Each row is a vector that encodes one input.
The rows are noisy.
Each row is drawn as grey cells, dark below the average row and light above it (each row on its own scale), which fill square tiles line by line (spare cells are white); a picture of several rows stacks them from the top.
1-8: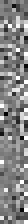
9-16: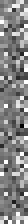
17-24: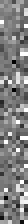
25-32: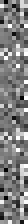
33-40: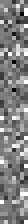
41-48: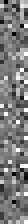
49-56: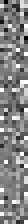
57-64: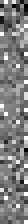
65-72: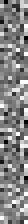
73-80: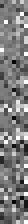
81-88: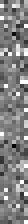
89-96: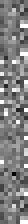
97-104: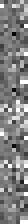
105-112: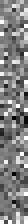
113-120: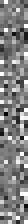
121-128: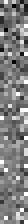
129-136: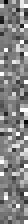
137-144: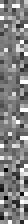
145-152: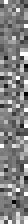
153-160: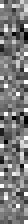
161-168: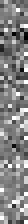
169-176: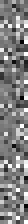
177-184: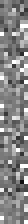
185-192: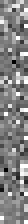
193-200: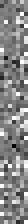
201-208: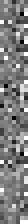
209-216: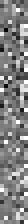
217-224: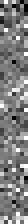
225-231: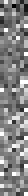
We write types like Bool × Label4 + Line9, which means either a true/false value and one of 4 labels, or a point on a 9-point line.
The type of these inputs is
Bool × Tree7.
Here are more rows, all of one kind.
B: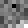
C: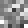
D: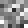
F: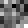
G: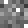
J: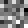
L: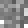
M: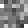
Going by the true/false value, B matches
F and J.
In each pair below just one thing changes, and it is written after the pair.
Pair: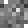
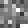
the node of the tree
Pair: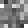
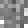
the node of the tree
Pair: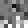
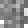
the true/false value
